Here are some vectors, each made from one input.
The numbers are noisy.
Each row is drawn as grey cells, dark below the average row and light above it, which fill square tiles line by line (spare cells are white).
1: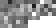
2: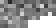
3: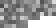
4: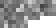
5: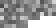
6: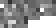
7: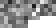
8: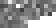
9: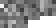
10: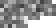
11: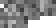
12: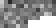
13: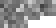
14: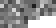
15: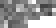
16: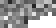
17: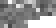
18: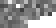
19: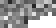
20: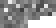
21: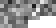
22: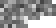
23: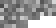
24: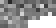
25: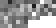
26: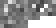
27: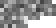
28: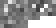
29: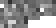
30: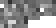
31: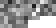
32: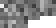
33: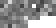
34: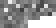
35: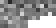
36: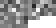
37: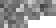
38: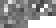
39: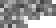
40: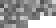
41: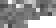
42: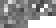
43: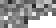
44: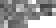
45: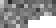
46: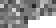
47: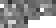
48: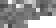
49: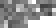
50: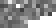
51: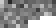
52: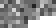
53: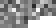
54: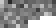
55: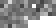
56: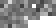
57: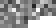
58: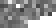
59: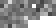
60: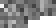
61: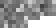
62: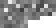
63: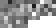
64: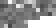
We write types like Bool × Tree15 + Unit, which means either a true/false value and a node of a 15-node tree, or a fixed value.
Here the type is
Bool × Circle9.
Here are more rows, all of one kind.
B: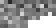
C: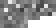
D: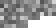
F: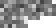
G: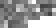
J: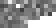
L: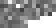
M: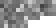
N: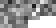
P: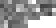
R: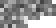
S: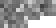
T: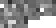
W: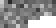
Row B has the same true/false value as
N, T and W.
